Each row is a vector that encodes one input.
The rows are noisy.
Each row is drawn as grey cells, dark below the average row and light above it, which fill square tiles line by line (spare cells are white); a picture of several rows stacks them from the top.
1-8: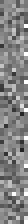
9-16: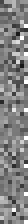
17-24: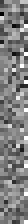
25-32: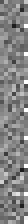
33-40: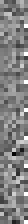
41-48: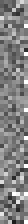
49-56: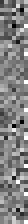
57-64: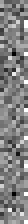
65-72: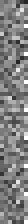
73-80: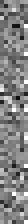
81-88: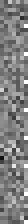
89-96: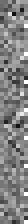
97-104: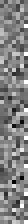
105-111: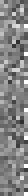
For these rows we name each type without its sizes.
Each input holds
a point on a line.
